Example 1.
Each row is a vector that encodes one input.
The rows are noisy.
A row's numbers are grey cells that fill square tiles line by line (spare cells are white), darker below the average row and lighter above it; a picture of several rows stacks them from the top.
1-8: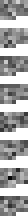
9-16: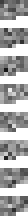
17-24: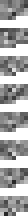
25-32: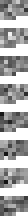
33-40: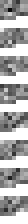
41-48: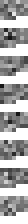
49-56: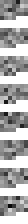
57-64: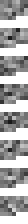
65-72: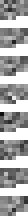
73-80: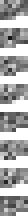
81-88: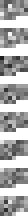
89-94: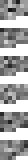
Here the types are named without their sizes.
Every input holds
either a label and a true/false value, or a point on a line.
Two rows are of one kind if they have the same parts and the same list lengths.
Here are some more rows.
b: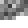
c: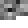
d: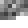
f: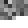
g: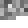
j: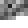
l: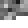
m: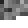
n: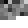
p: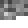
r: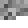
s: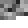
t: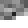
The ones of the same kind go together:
b, c, d, f, j, l, m, n, p, s, t
g, r

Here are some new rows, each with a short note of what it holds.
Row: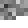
a point on a line
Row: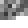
a label and a true/false value
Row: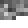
a label and a true/false value
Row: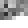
a label and a true/false value
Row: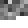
a label and a true/false value
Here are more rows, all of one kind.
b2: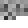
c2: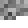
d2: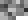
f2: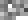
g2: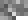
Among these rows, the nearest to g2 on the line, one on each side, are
c2 and d2.
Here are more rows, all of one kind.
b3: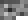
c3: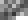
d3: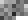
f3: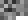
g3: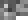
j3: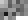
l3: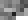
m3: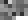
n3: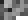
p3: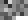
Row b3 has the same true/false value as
f3, g3 and n3.
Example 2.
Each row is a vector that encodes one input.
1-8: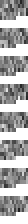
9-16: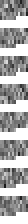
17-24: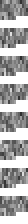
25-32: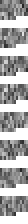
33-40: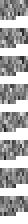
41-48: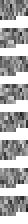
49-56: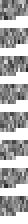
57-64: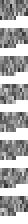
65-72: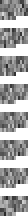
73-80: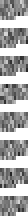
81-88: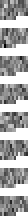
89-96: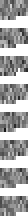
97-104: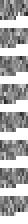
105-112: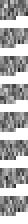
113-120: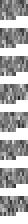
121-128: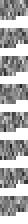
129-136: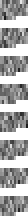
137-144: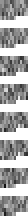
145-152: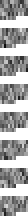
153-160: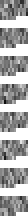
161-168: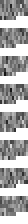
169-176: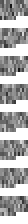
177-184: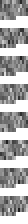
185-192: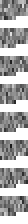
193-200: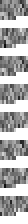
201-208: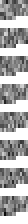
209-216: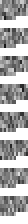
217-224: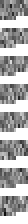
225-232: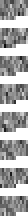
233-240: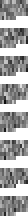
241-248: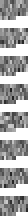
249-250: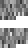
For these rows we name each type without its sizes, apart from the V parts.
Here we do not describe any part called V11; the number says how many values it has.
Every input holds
a true/false value, together with either a point on a line, or a value of V11.
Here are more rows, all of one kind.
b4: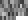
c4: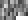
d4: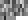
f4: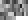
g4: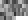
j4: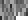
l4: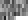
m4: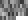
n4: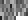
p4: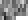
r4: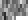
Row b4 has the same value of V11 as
l4 and m4.
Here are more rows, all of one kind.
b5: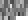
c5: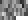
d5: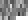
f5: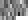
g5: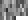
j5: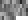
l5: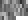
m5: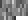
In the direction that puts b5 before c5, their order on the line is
g5, m5, f5, j5, l5, b5, d5, c5.
